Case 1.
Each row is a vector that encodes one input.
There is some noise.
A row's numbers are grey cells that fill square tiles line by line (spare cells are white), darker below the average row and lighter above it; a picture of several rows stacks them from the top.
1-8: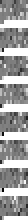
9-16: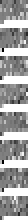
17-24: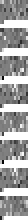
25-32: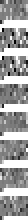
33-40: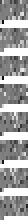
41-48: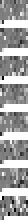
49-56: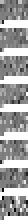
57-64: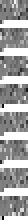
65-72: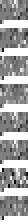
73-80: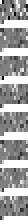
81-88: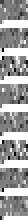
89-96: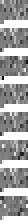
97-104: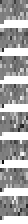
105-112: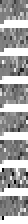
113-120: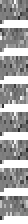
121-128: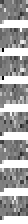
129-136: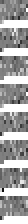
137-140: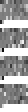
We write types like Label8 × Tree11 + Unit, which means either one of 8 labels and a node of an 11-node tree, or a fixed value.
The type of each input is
Circle16 + Unit.
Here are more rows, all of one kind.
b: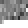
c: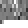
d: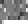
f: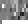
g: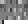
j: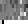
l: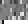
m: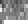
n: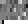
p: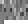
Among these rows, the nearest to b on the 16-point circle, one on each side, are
d and f.
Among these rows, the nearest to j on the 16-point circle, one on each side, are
l and n.
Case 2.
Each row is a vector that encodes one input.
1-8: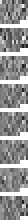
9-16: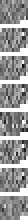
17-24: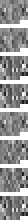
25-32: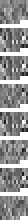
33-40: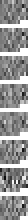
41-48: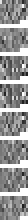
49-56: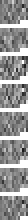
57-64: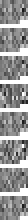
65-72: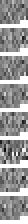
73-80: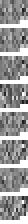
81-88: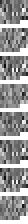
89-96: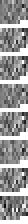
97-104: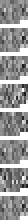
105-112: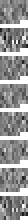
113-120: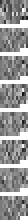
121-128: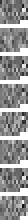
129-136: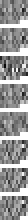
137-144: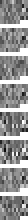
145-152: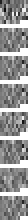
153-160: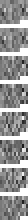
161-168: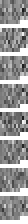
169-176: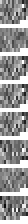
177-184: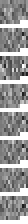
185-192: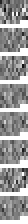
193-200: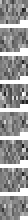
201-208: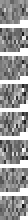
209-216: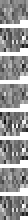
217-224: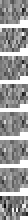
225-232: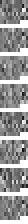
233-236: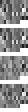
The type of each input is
Line14.
